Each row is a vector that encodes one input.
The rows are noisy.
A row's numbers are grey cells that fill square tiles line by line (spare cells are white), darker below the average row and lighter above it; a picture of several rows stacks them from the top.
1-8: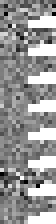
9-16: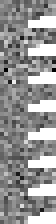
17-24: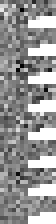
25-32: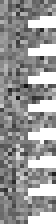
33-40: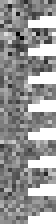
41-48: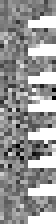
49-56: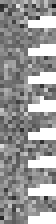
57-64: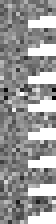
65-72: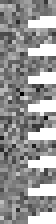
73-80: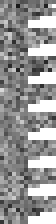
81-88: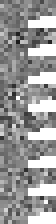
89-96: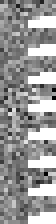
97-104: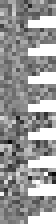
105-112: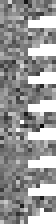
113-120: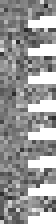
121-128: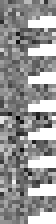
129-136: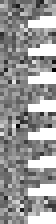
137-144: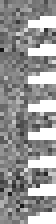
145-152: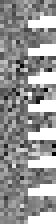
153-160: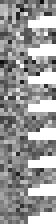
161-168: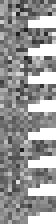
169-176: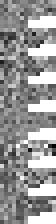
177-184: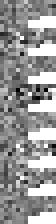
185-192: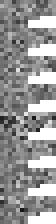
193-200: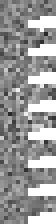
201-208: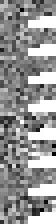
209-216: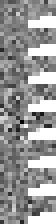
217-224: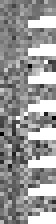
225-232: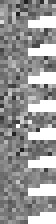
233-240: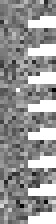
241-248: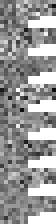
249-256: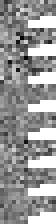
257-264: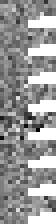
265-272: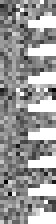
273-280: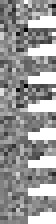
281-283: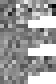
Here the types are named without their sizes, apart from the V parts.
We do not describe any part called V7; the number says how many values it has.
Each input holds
a list of items, each a true/false value and a value of V7.
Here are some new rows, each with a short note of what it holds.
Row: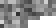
a list of one item
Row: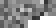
a list of two items
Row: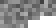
a list of one item
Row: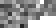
a list of two items
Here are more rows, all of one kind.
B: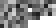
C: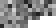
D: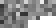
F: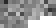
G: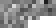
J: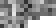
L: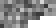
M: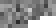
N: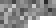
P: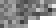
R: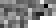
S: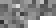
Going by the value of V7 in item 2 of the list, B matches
C, G and N.
